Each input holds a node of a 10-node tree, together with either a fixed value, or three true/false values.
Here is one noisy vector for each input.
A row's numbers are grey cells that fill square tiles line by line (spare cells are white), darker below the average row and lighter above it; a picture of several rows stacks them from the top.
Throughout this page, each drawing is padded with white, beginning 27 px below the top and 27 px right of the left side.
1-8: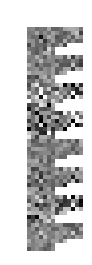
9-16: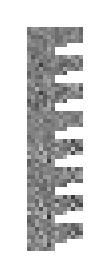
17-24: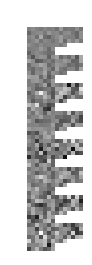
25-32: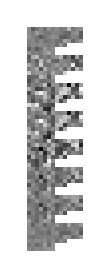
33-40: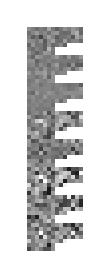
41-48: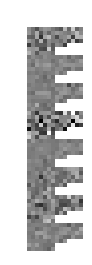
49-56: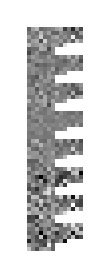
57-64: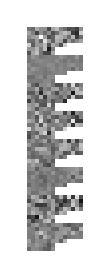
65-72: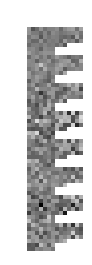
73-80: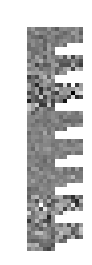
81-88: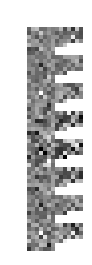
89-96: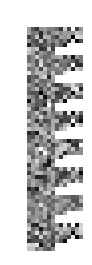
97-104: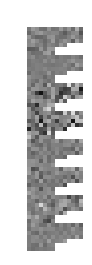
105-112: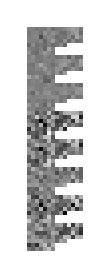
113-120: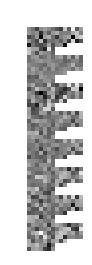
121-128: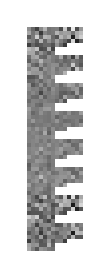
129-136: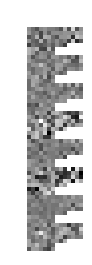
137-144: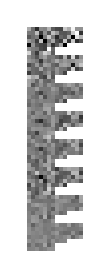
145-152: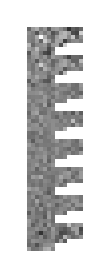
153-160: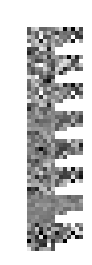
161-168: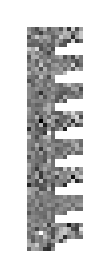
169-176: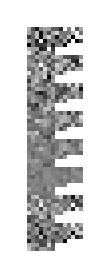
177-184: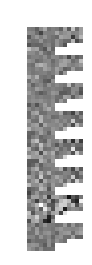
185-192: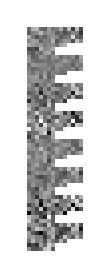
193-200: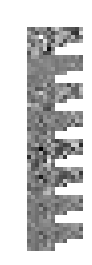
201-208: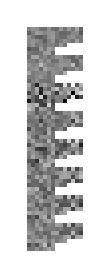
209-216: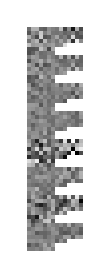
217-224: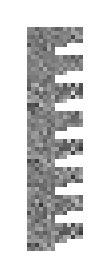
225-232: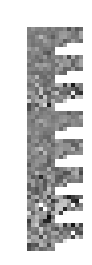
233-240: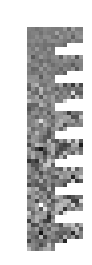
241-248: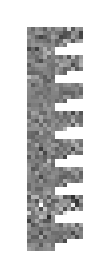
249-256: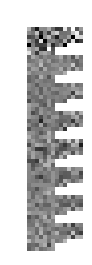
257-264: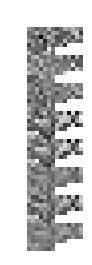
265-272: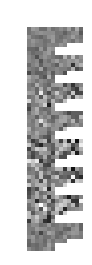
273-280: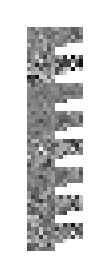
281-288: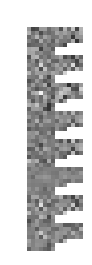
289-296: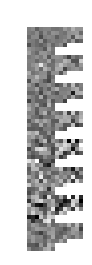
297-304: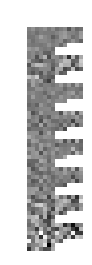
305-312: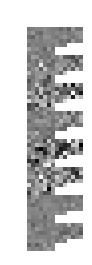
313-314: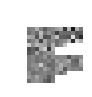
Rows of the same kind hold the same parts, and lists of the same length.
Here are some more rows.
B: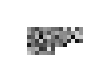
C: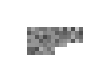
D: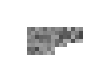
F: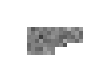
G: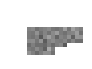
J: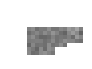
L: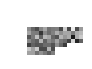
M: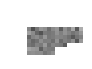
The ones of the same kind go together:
B, C, G, J, L
D, F, M

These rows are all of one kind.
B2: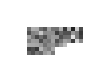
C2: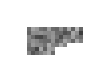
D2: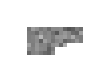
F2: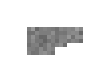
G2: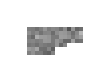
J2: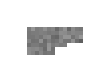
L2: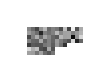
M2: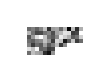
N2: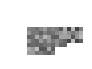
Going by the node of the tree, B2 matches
D2 and F2.
